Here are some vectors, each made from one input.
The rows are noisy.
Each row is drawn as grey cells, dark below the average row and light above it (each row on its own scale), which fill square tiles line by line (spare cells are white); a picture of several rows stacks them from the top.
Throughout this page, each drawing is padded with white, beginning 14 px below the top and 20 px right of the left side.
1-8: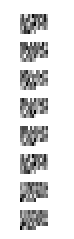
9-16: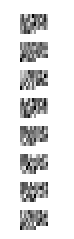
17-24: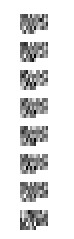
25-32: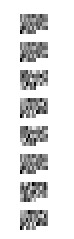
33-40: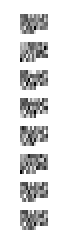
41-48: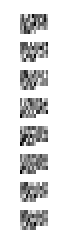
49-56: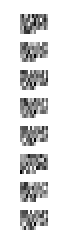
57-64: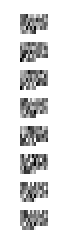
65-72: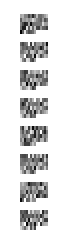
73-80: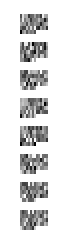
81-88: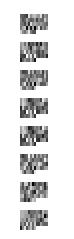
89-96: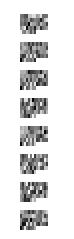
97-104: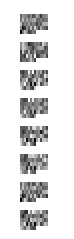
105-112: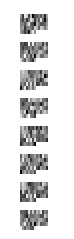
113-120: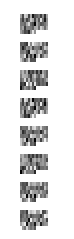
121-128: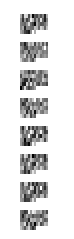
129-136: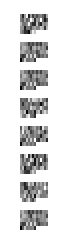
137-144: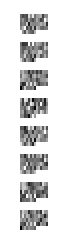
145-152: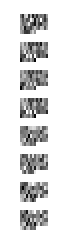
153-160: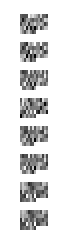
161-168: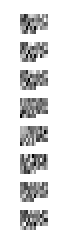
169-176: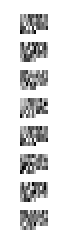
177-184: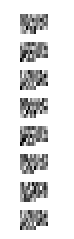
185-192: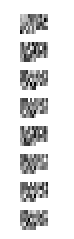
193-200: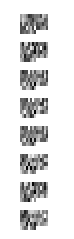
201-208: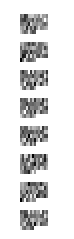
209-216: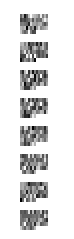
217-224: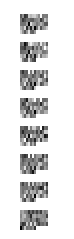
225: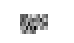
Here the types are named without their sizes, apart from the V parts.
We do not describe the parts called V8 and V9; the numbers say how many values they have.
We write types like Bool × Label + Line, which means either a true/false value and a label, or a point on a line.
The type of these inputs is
Bool × V9 + Line + V8.
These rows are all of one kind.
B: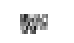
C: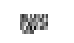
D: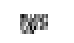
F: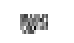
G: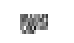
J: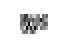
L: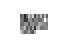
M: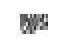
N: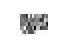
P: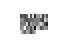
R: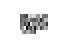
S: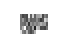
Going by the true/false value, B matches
J and R.
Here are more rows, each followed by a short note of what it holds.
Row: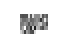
a true/false value and a value of V9
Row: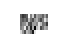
a true/false value and a value of V9
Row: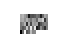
a value of V8
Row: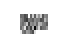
a true/false value and a value of V9
